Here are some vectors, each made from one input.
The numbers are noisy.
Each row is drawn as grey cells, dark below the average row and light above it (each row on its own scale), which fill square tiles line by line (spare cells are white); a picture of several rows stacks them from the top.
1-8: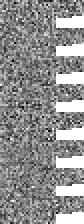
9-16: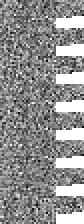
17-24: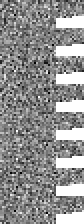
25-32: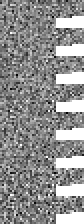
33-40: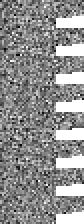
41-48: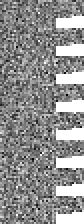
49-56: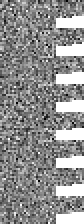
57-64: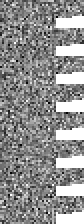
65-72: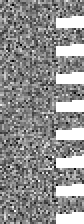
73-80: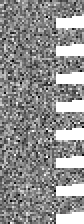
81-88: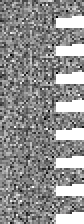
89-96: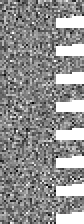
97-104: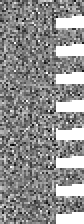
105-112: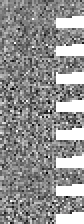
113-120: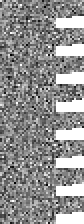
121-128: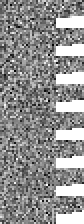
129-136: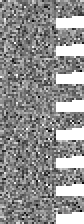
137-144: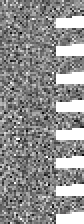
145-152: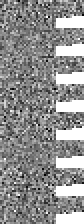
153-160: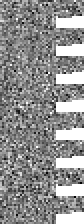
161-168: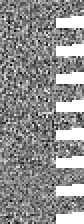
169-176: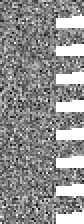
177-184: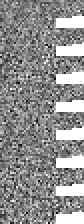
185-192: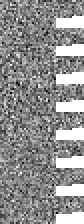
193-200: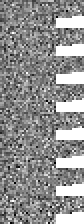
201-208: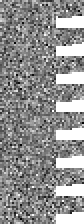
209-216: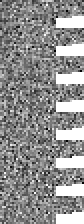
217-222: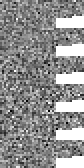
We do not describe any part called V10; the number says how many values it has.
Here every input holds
one of 11 labels and three true/false values, together with a list of up to two values of V10.
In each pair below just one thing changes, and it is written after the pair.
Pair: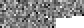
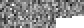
one of the three true/false values
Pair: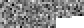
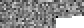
the value of V10 in item 2 of the list
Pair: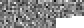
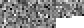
the value of V10 in item 1 of the list
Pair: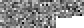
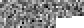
the value of V10 in item 1 of the list
